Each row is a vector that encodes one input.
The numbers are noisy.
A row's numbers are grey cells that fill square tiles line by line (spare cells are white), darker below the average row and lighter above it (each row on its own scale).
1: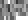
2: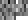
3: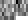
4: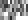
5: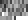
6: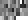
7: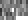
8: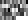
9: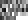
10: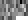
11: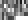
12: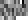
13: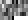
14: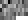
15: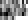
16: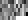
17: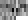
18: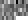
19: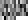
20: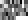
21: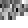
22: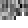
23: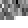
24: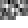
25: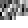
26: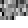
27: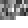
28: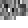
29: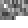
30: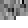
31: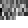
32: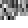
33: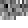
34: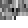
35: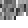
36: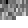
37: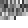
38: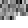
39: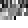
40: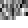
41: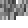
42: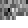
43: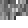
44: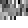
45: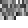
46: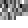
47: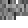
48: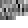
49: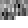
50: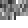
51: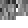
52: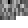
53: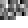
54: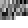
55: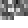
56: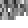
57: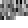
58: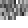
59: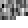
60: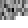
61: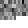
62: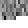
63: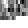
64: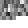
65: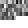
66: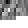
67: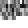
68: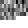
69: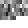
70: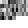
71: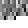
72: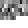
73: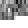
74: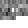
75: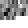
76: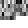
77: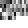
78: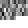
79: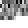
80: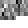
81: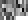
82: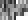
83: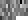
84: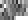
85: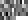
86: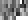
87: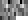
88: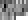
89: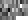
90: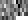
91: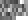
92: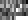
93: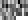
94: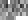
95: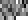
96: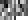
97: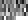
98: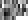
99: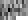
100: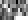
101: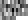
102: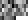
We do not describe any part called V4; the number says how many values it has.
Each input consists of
three true/false values, together with either a node of a 7-node tree, or a value of V4.
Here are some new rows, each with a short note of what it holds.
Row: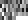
a node of a 7-node tree and three true/false values
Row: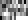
three true/false values and a value of V4
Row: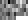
three true/false values and a value of V4
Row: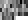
a node of a 7-node tree and three true/false values
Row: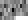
three true/false values and a value of V4
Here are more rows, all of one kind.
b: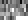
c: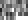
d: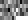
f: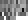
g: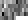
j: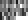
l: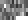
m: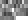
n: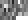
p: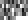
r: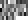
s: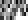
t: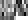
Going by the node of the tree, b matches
m and p.
